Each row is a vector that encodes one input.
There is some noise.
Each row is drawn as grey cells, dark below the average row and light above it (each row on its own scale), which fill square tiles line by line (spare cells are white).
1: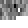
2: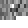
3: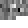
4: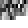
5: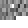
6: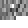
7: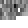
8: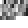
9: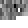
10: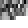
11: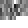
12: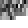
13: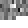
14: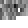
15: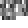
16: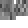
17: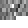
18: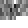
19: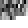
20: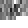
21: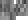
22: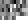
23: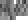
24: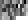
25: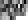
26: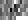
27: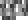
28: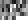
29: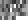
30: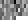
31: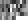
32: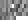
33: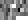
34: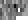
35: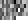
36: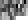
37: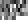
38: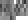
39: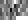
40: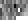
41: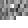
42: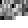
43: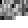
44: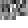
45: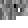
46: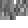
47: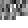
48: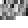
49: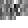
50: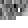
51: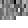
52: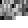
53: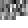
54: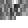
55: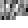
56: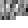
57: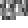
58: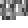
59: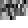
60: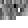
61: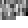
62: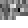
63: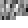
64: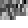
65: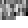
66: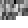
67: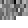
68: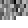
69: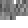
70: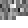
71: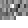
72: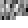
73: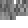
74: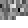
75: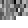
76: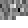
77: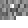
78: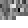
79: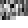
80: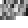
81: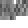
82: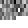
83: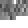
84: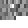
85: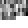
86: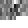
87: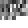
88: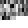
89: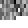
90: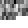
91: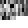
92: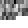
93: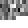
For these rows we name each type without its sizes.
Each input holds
either a label, or three true/false values.
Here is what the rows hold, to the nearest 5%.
About 25% of them hold a label. The rest hold three true/false values.
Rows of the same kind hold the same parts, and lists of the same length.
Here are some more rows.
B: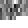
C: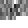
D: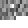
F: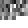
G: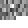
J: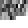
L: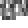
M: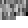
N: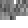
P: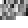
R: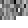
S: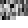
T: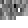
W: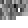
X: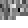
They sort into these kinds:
B, C, D, F, G, J, N, R, T, W, X
L, M, P, S

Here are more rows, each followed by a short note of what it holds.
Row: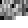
a label
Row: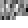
a label
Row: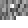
three true/false values
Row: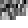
three true/false values
